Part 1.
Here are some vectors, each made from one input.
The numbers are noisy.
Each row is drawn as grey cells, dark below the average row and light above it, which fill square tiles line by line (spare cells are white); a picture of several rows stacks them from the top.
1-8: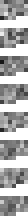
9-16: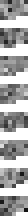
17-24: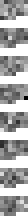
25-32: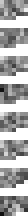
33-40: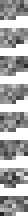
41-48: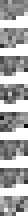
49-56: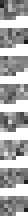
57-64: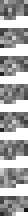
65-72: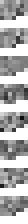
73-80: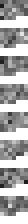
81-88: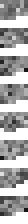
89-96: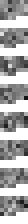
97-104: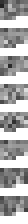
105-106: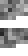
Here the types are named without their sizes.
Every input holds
four true/false values.
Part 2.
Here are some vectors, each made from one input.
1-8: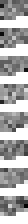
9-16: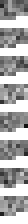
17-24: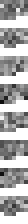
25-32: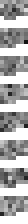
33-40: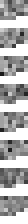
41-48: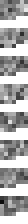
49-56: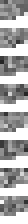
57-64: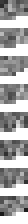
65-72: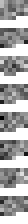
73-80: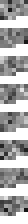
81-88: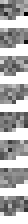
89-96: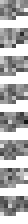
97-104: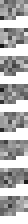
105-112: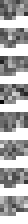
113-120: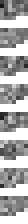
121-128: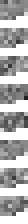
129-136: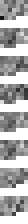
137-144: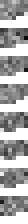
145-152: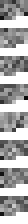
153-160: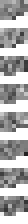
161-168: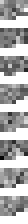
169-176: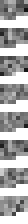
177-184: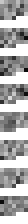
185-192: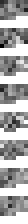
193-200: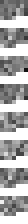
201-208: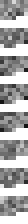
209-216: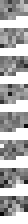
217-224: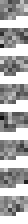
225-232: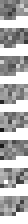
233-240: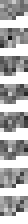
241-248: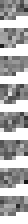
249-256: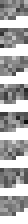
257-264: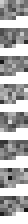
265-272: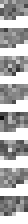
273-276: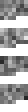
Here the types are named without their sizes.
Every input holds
four true/false values.
